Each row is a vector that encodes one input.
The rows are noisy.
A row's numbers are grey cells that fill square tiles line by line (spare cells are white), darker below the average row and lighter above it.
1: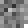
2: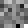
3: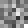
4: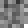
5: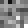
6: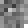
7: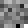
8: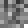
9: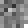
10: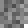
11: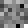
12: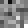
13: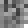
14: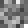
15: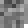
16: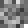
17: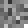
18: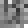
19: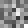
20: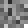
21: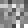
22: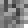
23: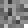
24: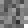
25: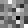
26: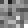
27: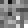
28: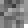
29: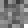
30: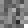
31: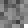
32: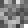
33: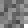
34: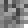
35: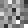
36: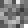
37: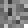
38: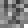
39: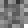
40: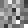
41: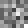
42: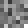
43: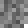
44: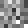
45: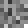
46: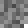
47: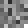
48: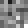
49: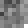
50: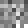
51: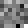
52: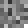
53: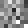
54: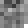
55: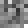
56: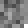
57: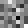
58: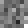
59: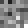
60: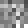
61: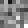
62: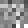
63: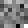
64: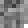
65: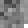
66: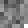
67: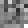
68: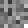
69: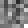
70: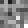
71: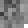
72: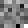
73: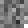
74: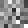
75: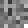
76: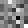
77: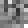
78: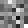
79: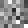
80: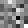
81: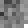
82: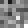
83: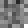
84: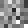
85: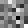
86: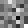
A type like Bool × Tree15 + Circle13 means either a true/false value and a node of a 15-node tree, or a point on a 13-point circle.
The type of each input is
Bool × Bool × Bool + Tree10.
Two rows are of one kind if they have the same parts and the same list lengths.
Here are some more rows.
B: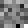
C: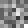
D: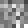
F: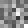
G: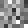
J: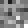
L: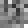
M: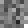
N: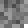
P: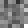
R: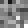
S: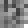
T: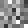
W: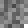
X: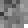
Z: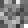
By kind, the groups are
B, C, D, F, G, J, R, T, Z
L, M, N, P, S, W, X

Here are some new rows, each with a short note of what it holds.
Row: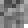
a node of a 10-node tree
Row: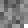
a node of a 10-node tree
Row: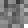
a node of a 10-node tree
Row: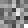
three true/false values
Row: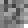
a node of a 10-node tree
